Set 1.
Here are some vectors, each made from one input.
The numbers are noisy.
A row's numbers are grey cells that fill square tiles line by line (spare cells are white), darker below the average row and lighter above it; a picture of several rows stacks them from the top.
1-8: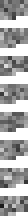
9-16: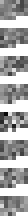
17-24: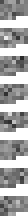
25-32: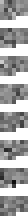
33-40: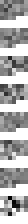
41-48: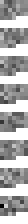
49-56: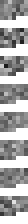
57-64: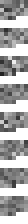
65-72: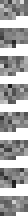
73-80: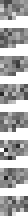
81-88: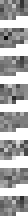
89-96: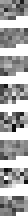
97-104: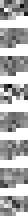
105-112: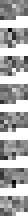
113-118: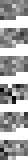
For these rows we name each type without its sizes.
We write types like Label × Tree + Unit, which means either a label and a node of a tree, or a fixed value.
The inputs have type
Label.
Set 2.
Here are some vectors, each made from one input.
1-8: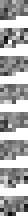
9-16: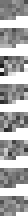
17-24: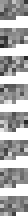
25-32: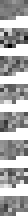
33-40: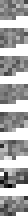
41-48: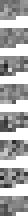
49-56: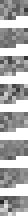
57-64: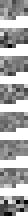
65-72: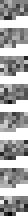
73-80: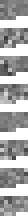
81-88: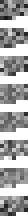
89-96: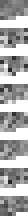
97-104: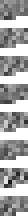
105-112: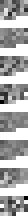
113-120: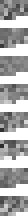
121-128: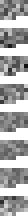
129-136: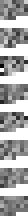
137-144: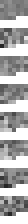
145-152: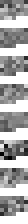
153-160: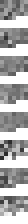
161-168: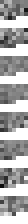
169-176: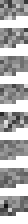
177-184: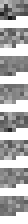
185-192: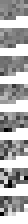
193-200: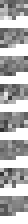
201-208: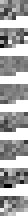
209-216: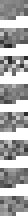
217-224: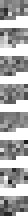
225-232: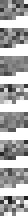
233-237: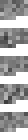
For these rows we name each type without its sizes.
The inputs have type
Line.
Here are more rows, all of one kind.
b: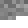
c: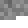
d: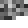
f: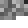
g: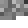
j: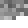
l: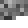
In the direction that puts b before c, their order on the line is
l, f, g, b, c, j, d.
